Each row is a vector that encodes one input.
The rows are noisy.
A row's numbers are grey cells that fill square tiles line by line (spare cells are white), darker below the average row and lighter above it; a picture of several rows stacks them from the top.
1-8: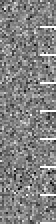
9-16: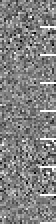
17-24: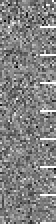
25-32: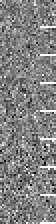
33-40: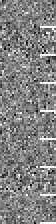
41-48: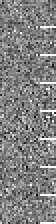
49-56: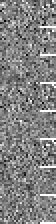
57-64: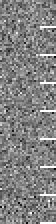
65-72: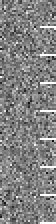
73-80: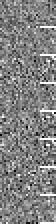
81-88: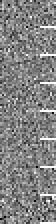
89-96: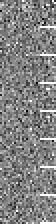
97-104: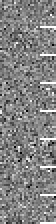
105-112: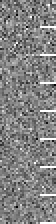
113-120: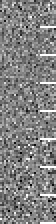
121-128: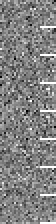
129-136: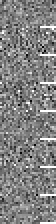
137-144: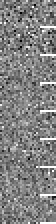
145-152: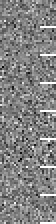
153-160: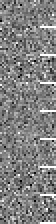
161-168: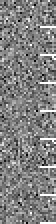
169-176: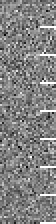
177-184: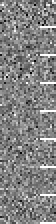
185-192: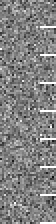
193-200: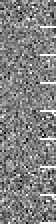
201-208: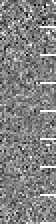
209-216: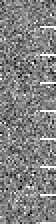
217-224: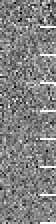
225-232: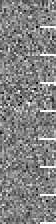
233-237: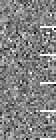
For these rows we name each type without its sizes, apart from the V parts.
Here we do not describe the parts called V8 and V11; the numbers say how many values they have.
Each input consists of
a point on a line and a value of V11, together with either a point on a line, or a value of V8.
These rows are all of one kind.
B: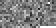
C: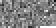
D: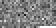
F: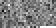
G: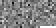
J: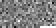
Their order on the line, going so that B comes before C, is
J, B, F, D, C, G.
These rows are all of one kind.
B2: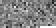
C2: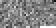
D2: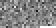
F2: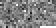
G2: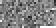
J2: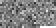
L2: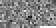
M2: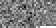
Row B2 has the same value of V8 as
C2 and D2.
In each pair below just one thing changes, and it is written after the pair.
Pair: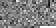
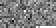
the value of V8
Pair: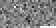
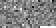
the value of V11
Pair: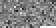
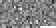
the value of V11
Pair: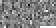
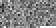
the place on the line
